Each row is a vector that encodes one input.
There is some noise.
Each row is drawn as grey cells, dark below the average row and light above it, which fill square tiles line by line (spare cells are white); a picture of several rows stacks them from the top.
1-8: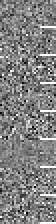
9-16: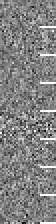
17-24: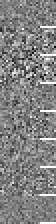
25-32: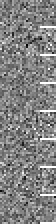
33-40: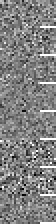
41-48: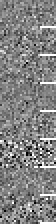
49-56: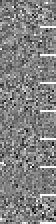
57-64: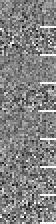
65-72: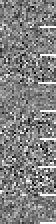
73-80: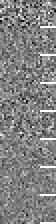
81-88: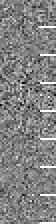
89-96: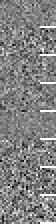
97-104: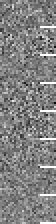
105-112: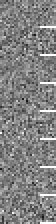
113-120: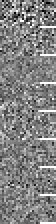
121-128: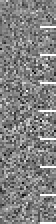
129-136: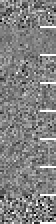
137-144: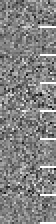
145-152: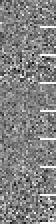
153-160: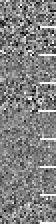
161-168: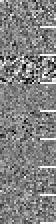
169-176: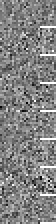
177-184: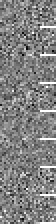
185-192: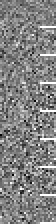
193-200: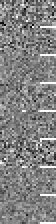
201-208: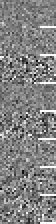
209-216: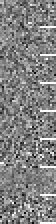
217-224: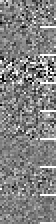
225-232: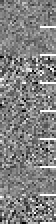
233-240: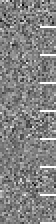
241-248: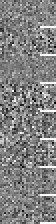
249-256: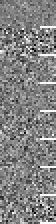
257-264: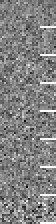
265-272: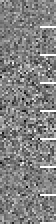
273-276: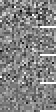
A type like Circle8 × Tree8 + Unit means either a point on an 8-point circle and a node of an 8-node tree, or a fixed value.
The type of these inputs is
Bool × (Circle9 × (Tree9 + Unit) + Label6) × Line6.
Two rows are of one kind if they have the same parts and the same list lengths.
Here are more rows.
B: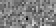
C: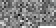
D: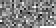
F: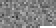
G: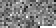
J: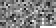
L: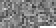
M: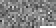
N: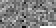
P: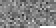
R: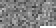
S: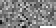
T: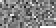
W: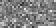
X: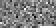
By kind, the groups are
B, L, N, P, R, S
C, F, T, W, X
D, G, J, M

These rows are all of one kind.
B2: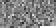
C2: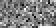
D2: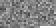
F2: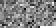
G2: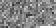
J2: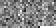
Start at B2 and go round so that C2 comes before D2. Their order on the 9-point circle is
B2, C2, J2, F2, G2, D2.
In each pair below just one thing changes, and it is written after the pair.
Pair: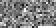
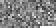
the place on the 9-point circle
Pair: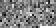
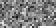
the place on the 6-point line
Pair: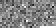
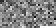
the node of the tree
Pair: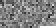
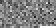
the node of the tree
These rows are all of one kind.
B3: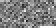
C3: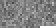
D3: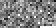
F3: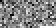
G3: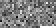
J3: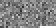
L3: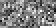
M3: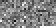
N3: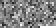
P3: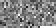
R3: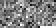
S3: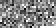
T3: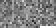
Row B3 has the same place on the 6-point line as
G3, N3, P3 and S3.
